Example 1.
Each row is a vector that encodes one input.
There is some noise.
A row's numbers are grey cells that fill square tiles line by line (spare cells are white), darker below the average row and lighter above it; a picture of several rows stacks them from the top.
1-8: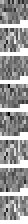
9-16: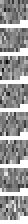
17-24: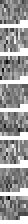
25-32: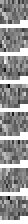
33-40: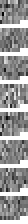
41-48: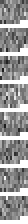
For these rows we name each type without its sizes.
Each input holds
either a fixed value, or a node of a tree.
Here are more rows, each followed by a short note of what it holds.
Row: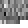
a node of a tree
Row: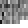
a node of a tree
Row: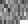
a node of a tree
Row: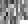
a fixed value
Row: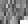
a node of a tree
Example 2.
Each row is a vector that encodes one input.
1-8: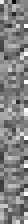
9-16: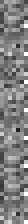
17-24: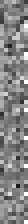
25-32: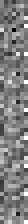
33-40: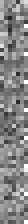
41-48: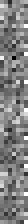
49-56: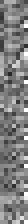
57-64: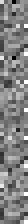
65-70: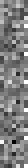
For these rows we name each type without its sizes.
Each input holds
a label.
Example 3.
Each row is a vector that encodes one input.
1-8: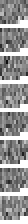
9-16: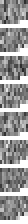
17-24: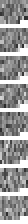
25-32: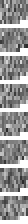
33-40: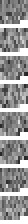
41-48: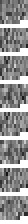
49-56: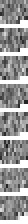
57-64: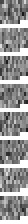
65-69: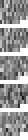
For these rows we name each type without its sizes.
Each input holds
three true/false values.
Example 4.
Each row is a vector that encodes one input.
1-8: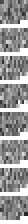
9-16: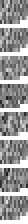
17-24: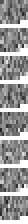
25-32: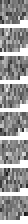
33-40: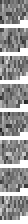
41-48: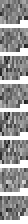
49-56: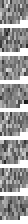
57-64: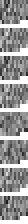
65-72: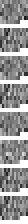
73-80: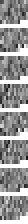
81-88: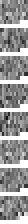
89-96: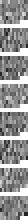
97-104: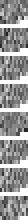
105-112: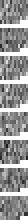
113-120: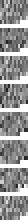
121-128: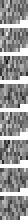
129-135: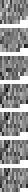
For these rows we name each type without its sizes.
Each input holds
three true/false values.
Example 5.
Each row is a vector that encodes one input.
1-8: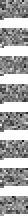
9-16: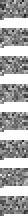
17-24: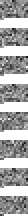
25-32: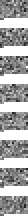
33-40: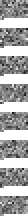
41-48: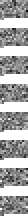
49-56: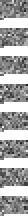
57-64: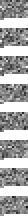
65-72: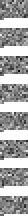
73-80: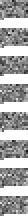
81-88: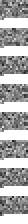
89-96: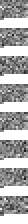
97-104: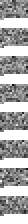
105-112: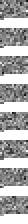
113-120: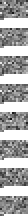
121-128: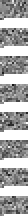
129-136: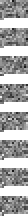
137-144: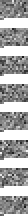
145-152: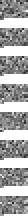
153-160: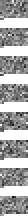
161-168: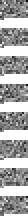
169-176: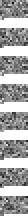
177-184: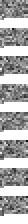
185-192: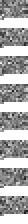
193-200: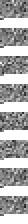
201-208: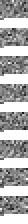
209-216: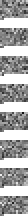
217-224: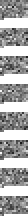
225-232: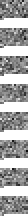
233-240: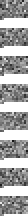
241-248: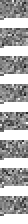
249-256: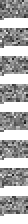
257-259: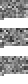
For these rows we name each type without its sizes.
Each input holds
a point on a circle.
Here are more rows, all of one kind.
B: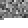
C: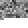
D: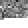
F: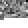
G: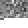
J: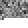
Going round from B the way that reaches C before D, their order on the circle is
B, C, J, G, D, F.
